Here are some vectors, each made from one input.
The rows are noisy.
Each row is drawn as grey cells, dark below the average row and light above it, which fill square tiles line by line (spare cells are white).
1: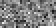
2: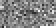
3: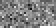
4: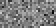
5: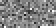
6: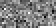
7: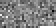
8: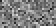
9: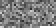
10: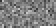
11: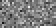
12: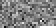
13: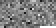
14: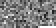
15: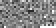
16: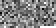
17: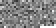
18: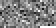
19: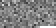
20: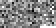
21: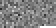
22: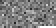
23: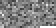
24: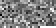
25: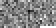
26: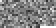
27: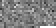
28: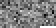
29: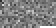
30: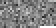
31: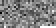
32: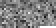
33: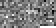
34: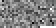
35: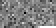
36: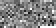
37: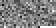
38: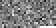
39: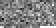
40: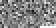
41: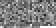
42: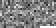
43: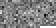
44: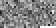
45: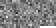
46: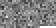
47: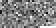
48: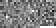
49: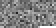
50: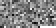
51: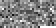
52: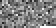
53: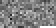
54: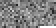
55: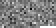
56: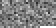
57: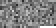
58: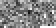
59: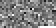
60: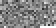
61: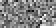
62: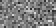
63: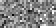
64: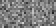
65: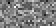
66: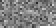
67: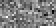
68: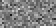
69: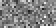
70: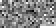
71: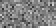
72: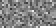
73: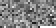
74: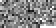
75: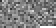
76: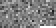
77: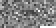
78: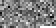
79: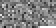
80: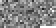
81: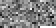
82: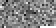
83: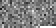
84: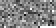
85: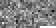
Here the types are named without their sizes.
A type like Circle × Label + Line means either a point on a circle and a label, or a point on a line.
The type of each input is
Label × (Tree + Unit) + Line.
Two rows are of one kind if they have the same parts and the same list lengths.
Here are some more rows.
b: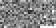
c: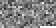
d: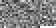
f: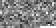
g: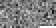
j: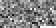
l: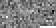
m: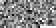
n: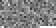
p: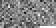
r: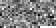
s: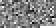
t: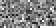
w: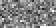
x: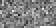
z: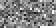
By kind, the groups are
b, d, j, m, r, s, t, w, z
c, f, n, p, x
g, l

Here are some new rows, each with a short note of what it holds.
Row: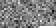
a label
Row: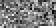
a label
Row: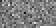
a label and a node of a tree
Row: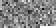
a point on a line
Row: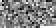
a point on a line
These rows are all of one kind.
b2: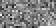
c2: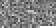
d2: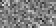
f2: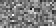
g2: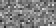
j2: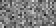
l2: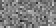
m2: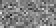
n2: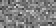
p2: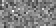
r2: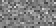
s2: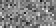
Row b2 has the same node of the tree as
g2, l2 and n2.
